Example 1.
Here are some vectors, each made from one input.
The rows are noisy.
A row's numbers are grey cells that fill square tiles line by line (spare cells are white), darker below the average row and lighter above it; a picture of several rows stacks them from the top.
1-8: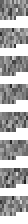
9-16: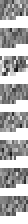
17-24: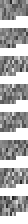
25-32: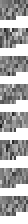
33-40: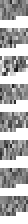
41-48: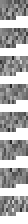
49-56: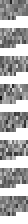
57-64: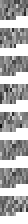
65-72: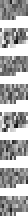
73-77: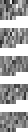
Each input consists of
a list of up to two points on a 7-point line.
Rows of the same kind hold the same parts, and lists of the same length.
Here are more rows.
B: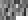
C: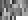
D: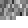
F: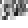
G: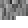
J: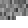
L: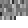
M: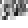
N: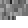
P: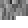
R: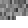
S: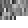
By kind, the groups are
B, G, J, N, P, R
C, D, L, S
F, M

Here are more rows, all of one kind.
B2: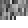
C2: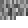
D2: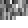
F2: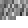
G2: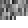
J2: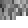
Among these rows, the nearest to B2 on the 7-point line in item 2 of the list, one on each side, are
C2 and G2.
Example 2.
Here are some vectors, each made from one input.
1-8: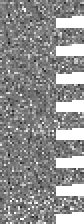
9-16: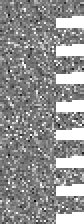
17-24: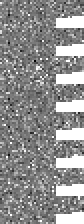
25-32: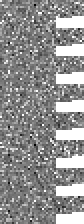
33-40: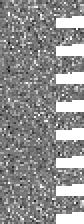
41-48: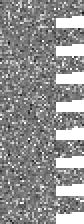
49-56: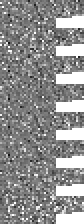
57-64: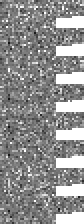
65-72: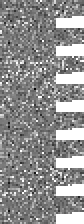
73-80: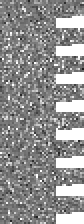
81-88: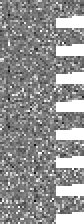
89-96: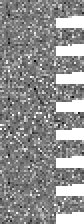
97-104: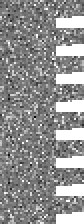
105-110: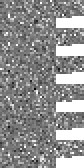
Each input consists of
either a point on a 14-point circle, or a point on a 12-point line.
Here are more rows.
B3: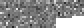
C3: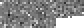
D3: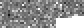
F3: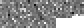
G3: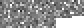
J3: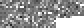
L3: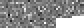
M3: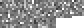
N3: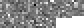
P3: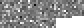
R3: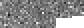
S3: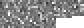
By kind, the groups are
B3, C3, D3, F3, L3, R3
G3, J3, M3, N3, P3, S3

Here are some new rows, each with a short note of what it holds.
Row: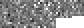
a point on a 12-point line
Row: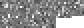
a point on a 14-point circle
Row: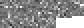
a point on a 14-point circle
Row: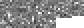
a point on a 14-point circle
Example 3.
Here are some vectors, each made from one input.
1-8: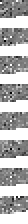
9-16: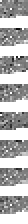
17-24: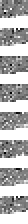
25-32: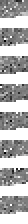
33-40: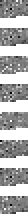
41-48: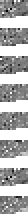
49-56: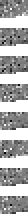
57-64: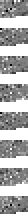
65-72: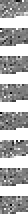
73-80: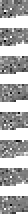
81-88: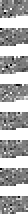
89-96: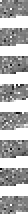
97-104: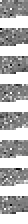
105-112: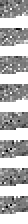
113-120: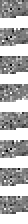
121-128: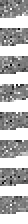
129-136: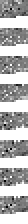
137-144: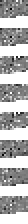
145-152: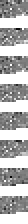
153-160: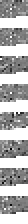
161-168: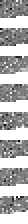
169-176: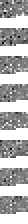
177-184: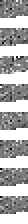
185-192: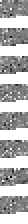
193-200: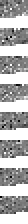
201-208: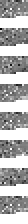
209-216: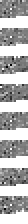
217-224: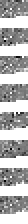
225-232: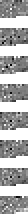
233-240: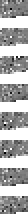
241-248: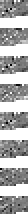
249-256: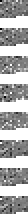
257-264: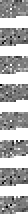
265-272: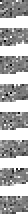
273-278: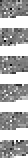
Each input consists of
a true/false value, together with either a point on an 11-point circle, or a fixed value.
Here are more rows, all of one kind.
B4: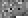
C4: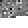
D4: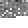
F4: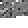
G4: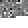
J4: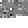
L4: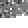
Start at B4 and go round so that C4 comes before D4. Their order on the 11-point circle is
B4, J4, F4, L4, C4, G4, D4.
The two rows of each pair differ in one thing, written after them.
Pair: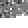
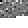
the true/false value
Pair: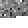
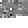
the true/false value
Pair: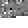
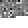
the place on the 11-point circle
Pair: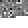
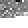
the true/false value
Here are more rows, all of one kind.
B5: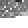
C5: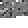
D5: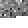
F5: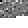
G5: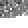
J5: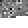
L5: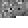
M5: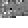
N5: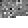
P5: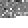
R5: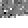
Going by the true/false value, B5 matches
G5, P5 and R5.
